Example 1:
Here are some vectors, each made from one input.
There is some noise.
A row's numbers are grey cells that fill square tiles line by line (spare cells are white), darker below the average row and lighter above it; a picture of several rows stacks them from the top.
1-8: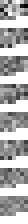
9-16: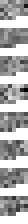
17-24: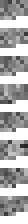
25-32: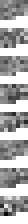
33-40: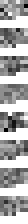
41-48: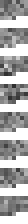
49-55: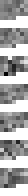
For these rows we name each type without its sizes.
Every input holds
a point on a line.
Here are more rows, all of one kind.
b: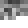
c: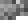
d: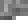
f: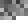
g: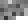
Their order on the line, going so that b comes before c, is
f, b, g, d, c.
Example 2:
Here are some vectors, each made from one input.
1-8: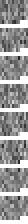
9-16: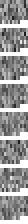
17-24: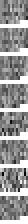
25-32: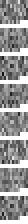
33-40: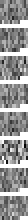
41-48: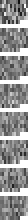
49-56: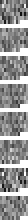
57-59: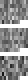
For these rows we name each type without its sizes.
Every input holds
three true/false values.
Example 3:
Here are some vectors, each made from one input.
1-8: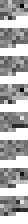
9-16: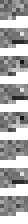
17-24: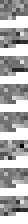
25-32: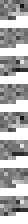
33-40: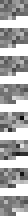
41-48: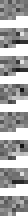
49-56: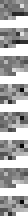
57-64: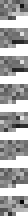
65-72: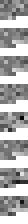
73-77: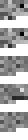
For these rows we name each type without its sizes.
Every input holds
a point on a line.
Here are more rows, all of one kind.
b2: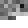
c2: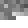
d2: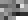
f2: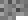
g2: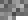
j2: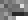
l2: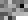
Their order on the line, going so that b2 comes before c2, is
l2, b2, c2, f2, g2, j2, d2.
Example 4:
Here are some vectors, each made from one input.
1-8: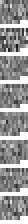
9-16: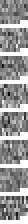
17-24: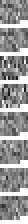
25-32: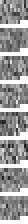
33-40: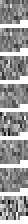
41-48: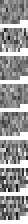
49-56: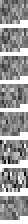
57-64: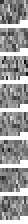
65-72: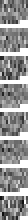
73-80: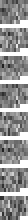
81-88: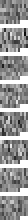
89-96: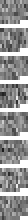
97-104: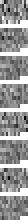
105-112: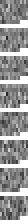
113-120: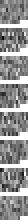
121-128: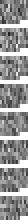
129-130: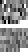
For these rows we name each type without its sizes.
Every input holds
a point on a line.
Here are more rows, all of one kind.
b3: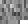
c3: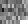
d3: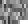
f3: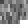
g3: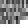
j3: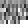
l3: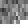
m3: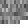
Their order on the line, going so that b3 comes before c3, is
d3, j3, f3, m3, b3, c3, l3, g3.
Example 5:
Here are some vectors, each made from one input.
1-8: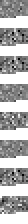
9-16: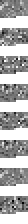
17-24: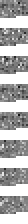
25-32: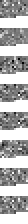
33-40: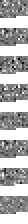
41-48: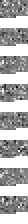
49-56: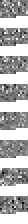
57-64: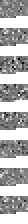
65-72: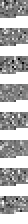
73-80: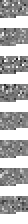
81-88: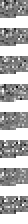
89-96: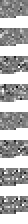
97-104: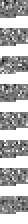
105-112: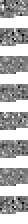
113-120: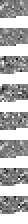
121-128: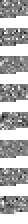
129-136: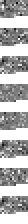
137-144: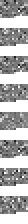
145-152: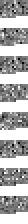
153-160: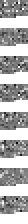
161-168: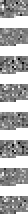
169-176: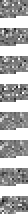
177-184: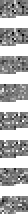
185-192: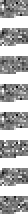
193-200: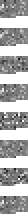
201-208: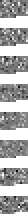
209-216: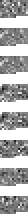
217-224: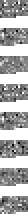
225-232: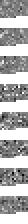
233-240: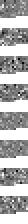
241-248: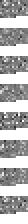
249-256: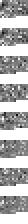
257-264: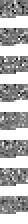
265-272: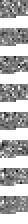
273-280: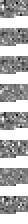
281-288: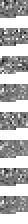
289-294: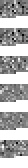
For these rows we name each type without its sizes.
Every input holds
a node of a tree.
